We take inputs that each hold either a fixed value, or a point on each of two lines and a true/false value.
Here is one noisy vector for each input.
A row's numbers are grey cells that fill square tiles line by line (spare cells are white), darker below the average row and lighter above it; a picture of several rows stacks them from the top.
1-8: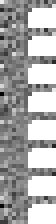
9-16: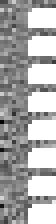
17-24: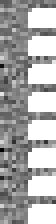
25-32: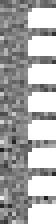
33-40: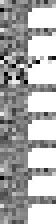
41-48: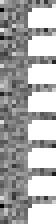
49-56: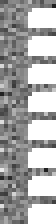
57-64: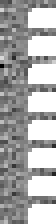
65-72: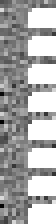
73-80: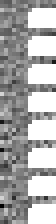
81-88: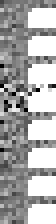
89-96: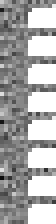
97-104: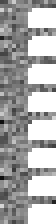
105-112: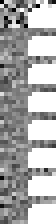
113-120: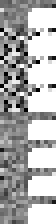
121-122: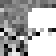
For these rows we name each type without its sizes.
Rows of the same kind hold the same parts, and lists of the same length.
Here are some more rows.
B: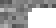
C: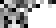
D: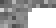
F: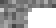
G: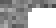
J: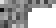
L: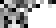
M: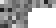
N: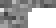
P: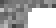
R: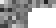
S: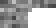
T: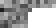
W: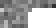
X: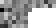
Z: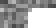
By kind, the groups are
B, D, F, G, J, M, N, P, R, S, T, W, X, Z
C, L

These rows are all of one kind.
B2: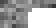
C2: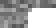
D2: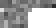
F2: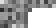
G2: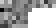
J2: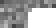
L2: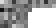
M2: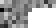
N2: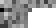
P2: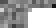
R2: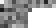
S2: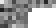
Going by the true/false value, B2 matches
C2, D2, J2 and P2.
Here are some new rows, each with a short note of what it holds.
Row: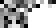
a fixed value
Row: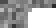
a point on each of two lines and a true/false value
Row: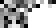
a fixed value
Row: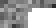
a point on each of two lines and a true/false value
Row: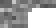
a point on each of two lines and a true/false value
